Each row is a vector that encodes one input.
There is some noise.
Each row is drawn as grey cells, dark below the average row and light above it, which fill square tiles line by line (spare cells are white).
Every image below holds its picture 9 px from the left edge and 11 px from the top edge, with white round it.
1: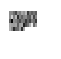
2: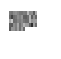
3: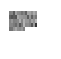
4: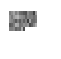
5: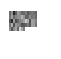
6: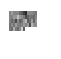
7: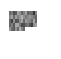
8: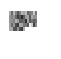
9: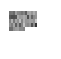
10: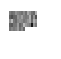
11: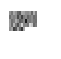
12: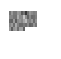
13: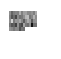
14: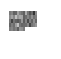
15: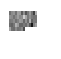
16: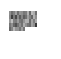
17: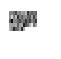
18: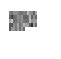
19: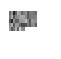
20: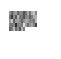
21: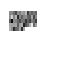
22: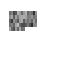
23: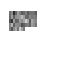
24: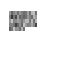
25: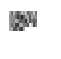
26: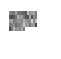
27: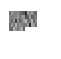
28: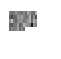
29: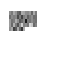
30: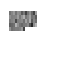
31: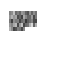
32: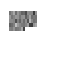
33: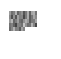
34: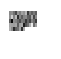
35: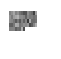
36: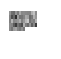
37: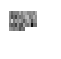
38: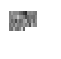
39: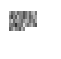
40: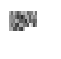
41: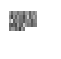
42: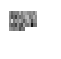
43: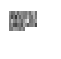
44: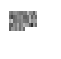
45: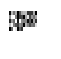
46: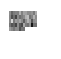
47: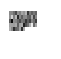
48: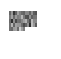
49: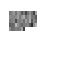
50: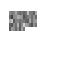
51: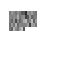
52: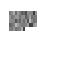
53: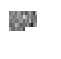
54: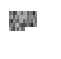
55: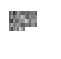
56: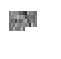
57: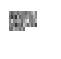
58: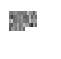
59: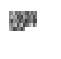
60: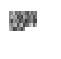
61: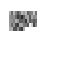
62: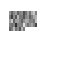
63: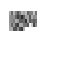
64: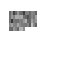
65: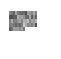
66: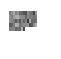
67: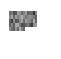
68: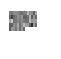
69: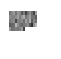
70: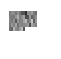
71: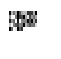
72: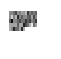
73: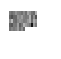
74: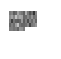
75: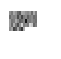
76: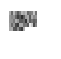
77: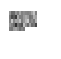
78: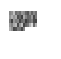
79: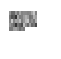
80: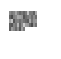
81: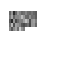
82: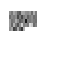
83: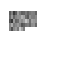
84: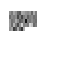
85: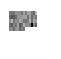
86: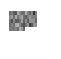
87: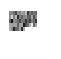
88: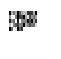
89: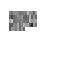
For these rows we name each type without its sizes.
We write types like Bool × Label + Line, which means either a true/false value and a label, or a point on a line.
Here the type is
List(Line).
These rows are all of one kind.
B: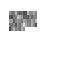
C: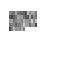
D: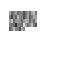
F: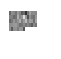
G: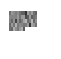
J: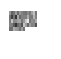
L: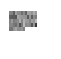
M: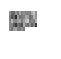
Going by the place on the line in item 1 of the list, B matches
C and L.
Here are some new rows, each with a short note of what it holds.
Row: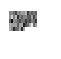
a list of one item
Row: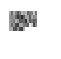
a list of one item
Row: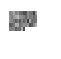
a list of two items
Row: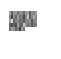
a list of two items
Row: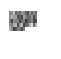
a list of one item
